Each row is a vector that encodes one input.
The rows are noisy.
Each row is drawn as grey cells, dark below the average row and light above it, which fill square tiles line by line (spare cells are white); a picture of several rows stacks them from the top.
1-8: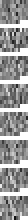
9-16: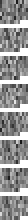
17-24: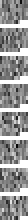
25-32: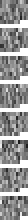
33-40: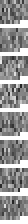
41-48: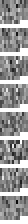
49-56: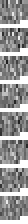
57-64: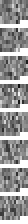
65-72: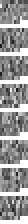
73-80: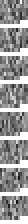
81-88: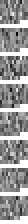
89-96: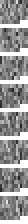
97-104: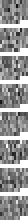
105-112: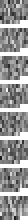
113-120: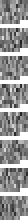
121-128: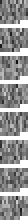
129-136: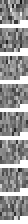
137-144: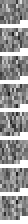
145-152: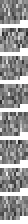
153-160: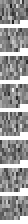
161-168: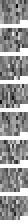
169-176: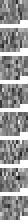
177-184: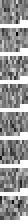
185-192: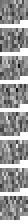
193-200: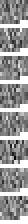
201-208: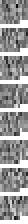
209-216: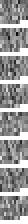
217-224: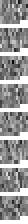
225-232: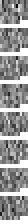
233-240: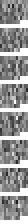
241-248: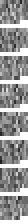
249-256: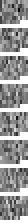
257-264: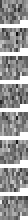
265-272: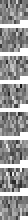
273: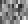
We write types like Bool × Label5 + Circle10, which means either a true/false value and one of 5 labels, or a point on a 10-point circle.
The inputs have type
Bool × Tree11 + Line11.
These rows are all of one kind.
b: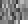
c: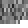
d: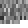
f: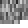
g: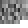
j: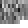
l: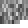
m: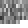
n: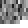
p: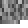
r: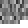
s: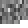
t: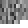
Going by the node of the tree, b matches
g, j and t.
